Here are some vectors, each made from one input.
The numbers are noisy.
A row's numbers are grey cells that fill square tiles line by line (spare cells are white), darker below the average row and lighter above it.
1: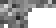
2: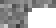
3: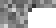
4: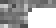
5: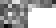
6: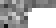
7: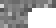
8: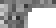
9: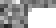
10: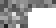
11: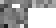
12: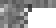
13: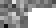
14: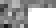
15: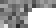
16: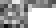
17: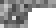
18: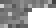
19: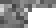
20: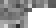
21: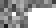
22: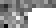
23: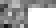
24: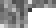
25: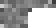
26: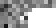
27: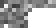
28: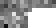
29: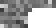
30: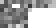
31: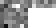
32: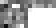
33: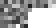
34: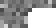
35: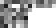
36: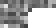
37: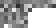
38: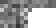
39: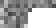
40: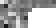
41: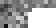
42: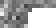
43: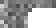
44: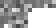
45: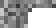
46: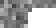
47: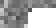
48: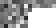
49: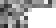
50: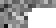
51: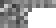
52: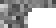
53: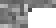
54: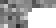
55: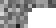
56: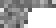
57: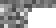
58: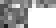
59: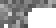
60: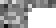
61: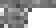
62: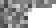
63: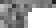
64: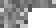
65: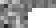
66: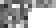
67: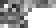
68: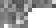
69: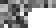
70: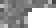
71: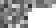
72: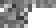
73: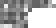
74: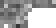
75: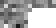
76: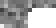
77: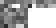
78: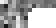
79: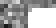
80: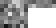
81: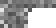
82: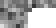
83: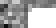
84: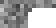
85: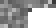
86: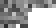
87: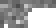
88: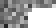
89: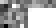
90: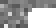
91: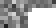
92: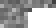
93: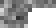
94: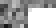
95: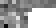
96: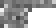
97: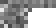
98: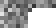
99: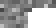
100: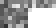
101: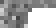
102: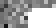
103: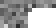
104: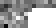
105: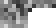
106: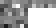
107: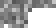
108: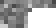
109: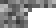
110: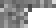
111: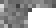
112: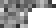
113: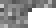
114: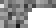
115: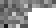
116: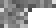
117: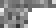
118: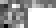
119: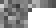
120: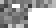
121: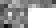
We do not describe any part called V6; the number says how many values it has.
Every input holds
either a point on an 11-point circle, or three true/false values and a value of V6.
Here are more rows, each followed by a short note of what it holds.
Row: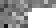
a point on an 11-point circle
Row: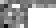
a point on an 11-point circle
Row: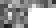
a point on an 11-point circle
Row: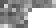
three true/false values and a value of V6
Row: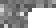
three true/false values and a value of V6
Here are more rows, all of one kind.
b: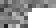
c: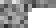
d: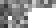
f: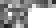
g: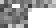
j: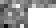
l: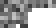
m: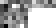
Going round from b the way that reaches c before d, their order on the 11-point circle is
b, l, c, f, j, m, g, d.
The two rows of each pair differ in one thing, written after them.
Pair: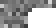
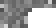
the value of V6
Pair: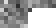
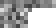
one of the three true/false values
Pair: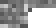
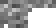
the value of V6
